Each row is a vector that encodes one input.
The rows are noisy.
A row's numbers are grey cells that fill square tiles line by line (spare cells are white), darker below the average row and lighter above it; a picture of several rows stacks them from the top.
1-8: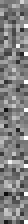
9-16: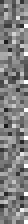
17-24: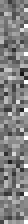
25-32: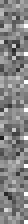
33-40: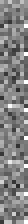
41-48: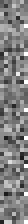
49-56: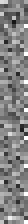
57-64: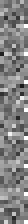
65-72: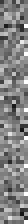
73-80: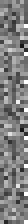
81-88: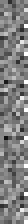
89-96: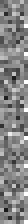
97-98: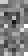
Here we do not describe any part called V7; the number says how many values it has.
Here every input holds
either a point on a 5-point line and a value of V7, or three true/false values.
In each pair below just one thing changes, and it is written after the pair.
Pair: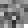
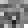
the place on the 5-point line
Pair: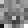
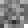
the value of V7
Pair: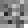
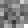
the value of V7
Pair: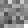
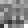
the place on the 5-point line
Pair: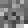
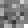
the value of V7
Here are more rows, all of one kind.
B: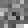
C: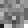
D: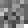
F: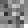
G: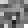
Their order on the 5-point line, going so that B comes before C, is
B, F, D, C, G.
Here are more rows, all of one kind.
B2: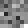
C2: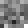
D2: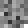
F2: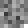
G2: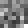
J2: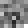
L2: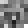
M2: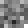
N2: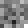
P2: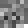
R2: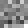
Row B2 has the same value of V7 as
D2 and F2.
